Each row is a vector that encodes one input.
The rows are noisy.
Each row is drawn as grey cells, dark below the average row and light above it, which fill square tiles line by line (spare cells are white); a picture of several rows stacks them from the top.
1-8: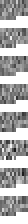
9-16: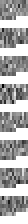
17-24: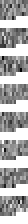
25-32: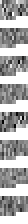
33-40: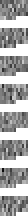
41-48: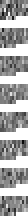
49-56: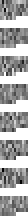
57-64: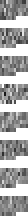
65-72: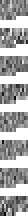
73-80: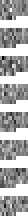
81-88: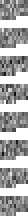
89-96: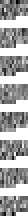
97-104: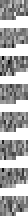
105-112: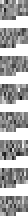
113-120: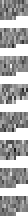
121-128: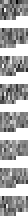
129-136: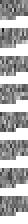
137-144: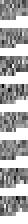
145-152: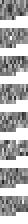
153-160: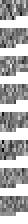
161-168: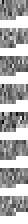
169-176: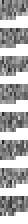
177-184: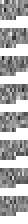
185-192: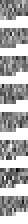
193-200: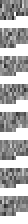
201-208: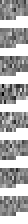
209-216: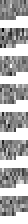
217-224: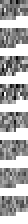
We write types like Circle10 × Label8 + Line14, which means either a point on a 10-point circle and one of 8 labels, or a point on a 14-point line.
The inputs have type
(Bool × Label4 + Unit) × Tree8 + Circle6 × (Circle6 + Unit) × Line4.
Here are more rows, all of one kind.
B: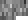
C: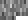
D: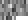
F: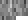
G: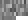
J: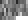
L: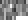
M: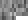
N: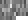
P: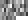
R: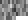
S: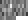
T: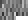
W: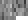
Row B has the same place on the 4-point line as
F, M, P and W.
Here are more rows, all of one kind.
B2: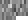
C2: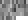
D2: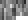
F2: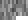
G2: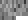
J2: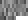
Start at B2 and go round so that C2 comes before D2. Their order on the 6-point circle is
B2, F2, C2, G2, J2, D2.
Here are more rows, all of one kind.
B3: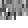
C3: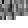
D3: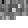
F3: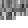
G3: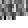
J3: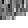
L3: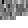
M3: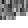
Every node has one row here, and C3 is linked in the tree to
G3, J3 and M3.
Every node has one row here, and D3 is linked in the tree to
M3.
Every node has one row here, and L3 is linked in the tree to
F3 and J3.
